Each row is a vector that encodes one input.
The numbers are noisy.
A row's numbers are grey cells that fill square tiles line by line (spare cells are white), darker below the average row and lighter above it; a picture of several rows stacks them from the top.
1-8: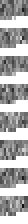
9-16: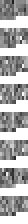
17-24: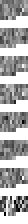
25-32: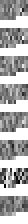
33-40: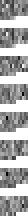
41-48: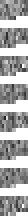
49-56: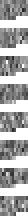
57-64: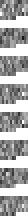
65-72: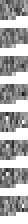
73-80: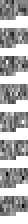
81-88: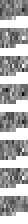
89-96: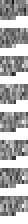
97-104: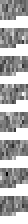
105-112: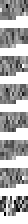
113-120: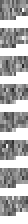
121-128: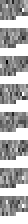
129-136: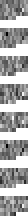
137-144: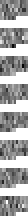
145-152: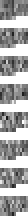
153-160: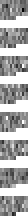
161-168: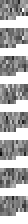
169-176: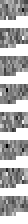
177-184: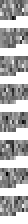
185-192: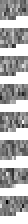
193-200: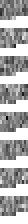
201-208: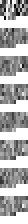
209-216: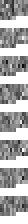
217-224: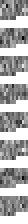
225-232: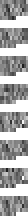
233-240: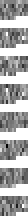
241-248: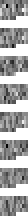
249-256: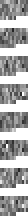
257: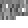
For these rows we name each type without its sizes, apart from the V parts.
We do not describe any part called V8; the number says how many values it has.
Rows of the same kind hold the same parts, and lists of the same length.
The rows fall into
3 kinds.
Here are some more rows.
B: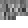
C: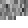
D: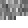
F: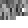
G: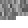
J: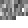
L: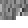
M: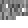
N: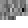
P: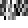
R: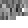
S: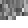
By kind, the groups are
B, C, D, G, L, N
F, J, M, R, S
P

